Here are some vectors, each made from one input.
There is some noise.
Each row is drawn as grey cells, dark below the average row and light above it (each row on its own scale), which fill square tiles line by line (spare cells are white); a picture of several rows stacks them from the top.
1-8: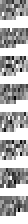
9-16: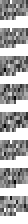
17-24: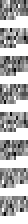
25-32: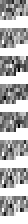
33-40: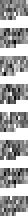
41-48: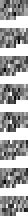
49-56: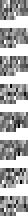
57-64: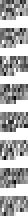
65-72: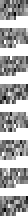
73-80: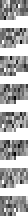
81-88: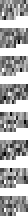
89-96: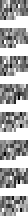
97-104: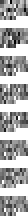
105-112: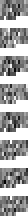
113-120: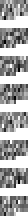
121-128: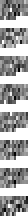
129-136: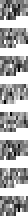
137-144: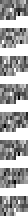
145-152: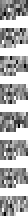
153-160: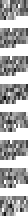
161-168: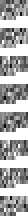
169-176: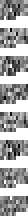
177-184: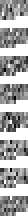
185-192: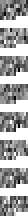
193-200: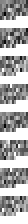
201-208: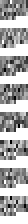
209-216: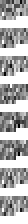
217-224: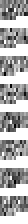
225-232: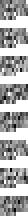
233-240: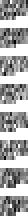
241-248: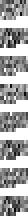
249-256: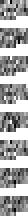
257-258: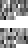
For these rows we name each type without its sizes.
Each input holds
either a point on a circle and a true/false value, or a fixed value.
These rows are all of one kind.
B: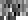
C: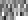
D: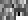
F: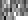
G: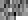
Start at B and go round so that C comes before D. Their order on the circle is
B, G, C, F, D.
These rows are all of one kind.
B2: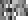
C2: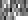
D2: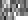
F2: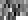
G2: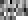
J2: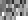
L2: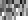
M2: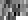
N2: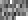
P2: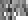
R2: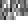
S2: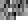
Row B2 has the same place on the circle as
F2, M2 and P2.
